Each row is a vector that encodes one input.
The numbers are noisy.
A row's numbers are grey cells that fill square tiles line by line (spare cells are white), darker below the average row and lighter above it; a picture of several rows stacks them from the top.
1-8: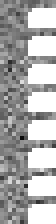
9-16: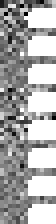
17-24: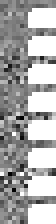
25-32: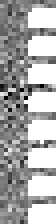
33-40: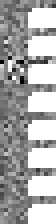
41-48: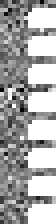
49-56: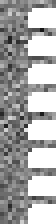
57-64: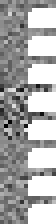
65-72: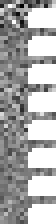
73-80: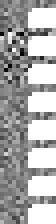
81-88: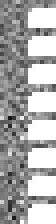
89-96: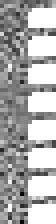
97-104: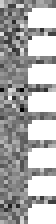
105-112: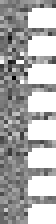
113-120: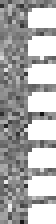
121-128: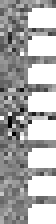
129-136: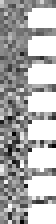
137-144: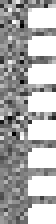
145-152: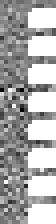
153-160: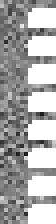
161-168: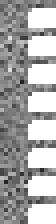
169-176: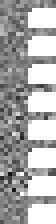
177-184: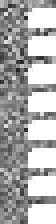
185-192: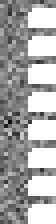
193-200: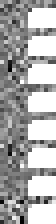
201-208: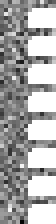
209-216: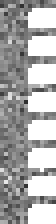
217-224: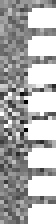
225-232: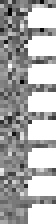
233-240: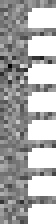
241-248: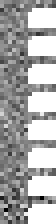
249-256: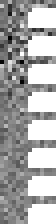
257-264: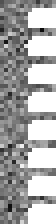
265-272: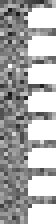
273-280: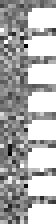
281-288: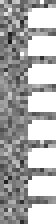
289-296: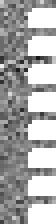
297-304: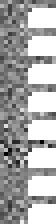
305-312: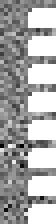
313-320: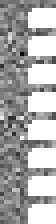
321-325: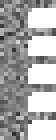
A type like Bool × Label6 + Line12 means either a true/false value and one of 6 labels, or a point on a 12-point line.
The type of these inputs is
Label6 + Tree10.
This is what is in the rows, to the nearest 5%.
About 50% of them hold one of 6 labels. The rest hold a node of a 10-node tree.
